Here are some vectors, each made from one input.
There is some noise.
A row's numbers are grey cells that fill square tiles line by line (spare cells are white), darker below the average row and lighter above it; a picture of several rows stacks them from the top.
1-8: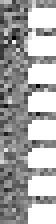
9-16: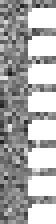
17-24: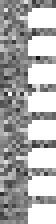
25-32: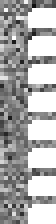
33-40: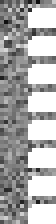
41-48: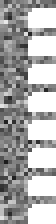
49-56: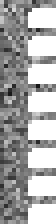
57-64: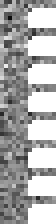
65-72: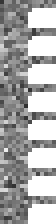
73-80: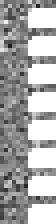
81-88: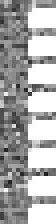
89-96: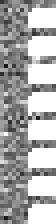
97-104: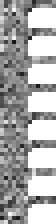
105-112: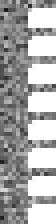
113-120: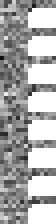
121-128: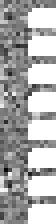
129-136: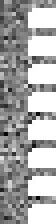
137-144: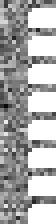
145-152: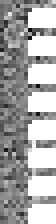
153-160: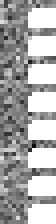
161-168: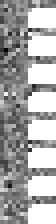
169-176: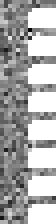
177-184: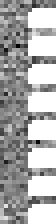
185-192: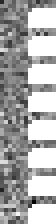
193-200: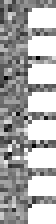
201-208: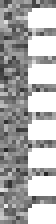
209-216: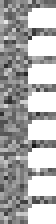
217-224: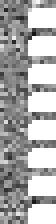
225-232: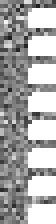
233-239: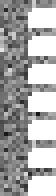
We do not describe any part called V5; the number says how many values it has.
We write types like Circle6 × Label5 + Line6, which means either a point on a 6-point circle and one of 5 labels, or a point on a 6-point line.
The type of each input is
Bool × Line7 + (Line6 + V5 × V5) × V5.
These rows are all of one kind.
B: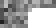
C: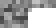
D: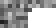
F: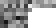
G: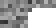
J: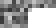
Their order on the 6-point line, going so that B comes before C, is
G, D, B, F, C, J.
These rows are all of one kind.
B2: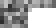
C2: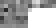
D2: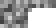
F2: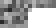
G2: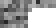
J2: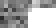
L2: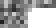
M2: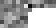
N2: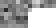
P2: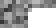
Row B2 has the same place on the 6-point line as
C2, J2 and N2.
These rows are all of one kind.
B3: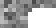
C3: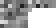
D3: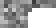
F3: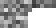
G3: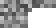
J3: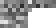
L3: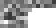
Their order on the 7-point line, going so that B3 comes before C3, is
L3, J3, F3, B3, D3, C3, G3.
